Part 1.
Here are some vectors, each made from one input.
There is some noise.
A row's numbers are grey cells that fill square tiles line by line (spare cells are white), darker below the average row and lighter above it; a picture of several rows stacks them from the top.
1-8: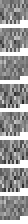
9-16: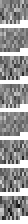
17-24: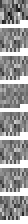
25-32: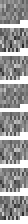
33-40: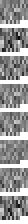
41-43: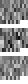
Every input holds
a point on a 4-point line.
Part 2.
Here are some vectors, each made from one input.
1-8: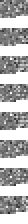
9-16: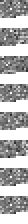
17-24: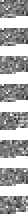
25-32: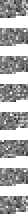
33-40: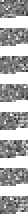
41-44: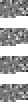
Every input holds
a point on a 7-point line.
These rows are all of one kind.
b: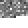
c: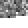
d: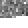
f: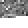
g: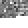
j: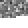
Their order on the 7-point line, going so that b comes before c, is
b, j, d, f, g, c.
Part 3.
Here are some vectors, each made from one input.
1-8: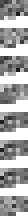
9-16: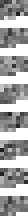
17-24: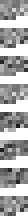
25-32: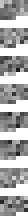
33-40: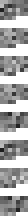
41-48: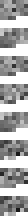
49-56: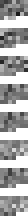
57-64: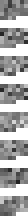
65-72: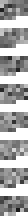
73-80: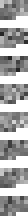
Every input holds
a point on a 9-point circle.
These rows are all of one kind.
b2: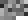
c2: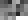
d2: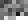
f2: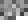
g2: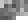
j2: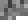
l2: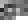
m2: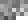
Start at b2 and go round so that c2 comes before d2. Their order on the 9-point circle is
b2, f2, m2, g2, l2, j2, c2, d2.
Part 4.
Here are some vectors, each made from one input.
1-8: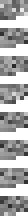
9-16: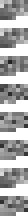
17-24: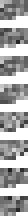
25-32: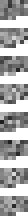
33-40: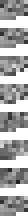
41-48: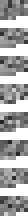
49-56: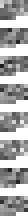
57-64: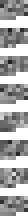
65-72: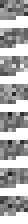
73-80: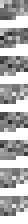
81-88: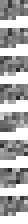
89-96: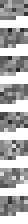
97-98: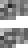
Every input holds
a point on an 18-point circle.
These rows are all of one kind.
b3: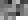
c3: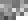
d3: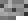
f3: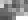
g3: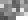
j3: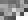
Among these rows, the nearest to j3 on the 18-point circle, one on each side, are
c3 and d3.
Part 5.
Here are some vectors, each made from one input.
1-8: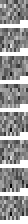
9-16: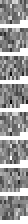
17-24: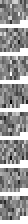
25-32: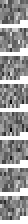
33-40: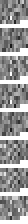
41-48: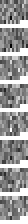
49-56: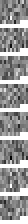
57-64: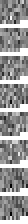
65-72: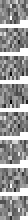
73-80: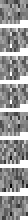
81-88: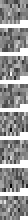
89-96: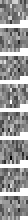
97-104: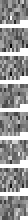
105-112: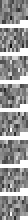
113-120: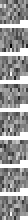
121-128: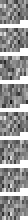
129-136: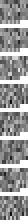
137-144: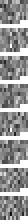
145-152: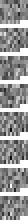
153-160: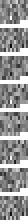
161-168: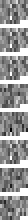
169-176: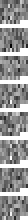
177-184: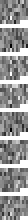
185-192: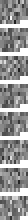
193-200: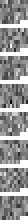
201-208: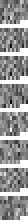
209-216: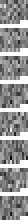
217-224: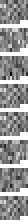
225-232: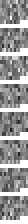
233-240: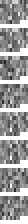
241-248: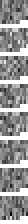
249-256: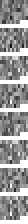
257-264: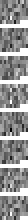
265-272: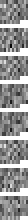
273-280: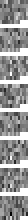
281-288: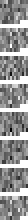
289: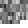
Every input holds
a point on an 11-point circle.
